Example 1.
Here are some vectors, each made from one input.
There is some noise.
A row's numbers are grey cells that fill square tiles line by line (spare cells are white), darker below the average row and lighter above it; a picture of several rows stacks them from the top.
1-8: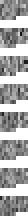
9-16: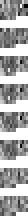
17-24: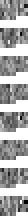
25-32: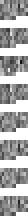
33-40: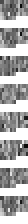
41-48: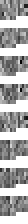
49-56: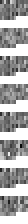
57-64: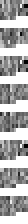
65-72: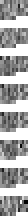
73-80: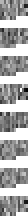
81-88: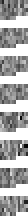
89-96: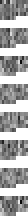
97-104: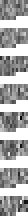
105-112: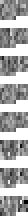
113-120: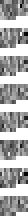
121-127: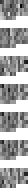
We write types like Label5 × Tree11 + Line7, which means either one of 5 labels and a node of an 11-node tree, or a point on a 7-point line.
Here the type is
Line10.
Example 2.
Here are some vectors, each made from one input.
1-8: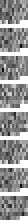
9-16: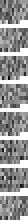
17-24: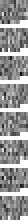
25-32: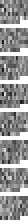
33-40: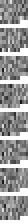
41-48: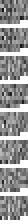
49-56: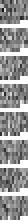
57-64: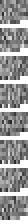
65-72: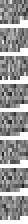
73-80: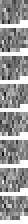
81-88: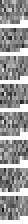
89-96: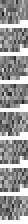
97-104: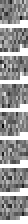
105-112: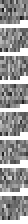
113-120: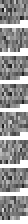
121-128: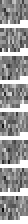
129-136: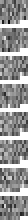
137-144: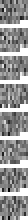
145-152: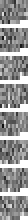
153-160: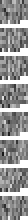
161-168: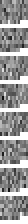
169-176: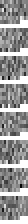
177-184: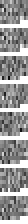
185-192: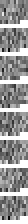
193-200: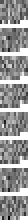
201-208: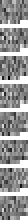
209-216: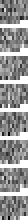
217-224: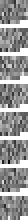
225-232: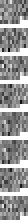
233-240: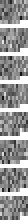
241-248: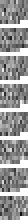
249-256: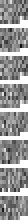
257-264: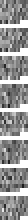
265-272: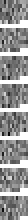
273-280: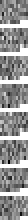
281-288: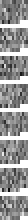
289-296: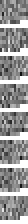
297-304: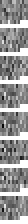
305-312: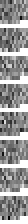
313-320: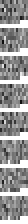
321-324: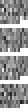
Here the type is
Bool × Bool × Bool × Bool.
